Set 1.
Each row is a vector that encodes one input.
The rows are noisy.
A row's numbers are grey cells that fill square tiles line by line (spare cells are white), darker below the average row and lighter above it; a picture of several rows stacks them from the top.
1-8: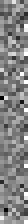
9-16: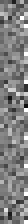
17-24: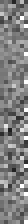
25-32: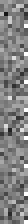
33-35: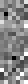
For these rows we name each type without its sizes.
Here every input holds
a point on a line.
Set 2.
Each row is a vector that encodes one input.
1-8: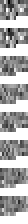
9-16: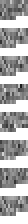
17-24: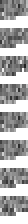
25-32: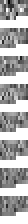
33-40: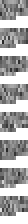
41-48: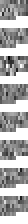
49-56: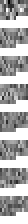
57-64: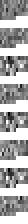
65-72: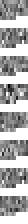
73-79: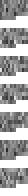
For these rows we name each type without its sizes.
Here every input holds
either a fixed value, or a node of a tree.
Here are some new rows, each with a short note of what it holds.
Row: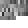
a node of a tree
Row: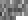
a node of a tree
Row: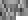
a node of a tree
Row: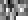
a fixed value
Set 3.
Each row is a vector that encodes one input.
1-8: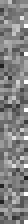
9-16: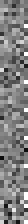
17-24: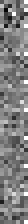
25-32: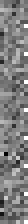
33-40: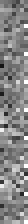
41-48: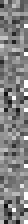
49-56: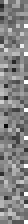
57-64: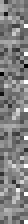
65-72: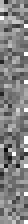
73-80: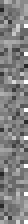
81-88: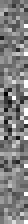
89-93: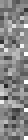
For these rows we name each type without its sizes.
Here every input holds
either a point on a circle, or a fixed value.
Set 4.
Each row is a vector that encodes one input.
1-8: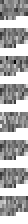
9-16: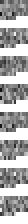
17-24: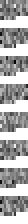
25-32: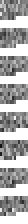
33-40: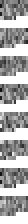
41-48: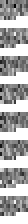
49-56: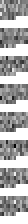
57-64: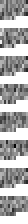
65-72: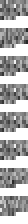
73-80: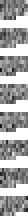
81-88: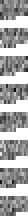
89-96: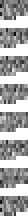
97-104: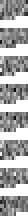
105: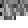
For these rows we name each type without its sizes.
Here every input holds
four true/false values.
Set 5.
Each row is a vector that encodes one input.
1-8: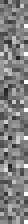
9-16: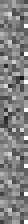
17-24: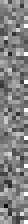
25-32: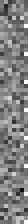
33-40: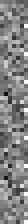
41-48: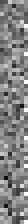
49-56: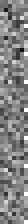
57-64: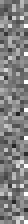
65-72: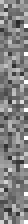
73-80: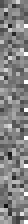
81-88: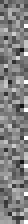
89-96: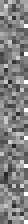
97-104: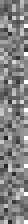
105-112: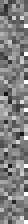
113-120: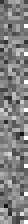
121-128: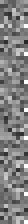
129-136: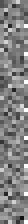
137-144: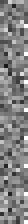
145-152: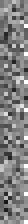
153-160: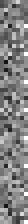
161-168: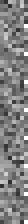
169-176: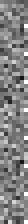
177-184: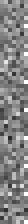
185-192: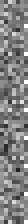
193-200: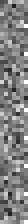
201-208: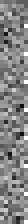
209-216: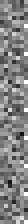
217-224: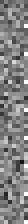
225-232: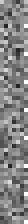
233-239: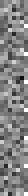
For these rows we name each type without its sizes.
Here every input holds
five true/false values.
